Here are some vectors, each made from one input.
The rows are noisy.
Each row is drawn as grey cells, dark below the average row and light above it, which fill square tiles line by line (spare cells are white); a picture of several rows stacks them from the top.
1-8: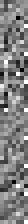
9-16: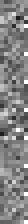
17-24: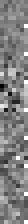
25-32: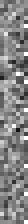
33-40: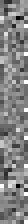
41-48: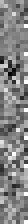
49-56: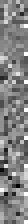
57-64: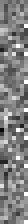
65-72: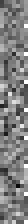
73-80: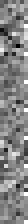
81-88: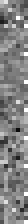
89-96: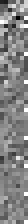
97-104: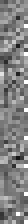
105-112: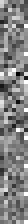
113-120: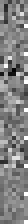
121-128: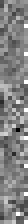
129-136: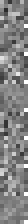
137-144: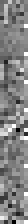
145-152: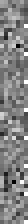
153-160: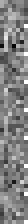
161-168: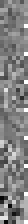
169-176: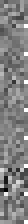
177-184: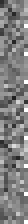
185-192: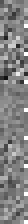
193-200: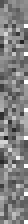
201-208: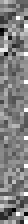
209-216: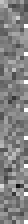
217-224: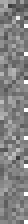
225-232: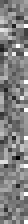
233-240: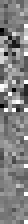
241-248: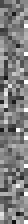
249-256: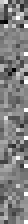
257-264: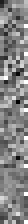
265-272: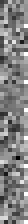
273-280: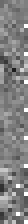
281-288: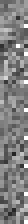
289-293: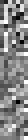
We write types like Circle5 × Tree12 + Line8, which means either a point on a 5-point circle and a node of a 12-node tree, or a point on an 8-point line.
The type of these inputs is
Tree16.
